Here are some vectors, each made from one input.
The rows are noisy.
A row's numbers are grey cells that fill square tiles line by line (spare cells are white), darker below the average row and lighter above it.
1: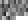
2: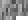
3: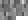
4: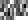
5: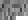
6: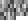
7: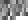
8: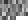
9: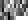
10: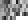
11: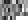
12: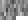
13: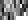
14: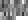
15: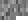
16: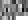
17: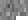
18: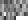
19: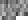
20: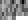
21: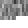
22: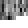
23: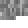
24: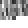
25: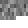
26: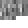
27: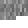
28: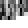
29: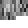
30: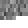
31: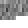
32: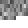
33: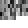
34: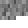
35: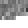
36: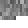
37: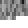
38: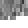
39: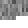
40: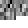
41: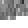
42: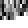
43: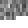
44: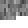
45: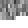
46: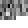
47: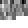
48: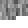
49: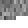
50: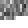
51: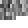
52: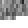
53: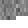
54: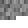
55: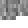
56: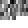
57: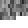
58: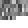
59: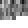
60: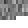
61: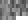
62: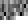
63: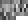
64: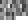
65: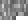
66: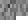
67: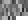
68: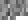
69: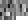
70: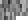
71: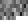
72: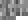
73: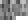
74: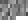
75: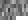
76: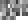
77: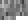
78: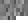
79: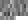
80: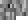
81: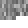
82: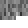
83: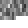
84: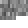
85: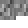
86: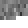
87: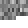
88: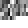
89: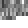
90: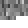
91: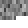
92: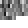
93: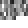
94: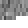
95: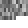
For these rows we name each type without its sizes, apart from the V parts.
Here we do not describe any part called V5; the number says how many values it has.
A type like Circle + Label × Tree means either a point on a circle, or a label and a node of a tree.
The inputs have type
List(Bool × V5).
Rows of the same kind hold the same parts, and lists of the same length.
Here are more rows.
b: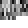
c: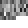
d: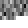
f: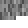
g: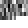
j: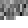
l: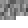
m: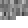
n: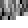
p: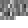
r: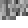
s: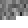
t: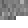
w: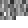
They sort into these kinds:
b, c, n
d, f, g, j, p, s
l, m, r, t, w

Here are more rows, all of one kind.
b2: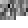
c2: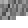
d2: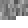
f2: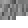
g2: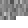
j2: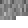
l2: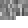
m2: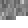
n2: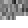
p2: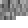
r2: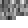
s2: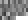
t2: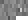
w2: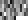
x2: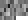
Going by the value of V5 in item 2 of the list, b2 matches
j2, l2, w2 and x2.
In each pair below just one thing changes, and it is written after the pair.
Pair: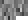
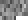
the value of V5 in item 2 of the list
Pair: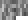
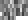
the value of V5 in item 2 of the list
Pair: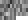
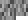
the value of V5 in item 2 of the list
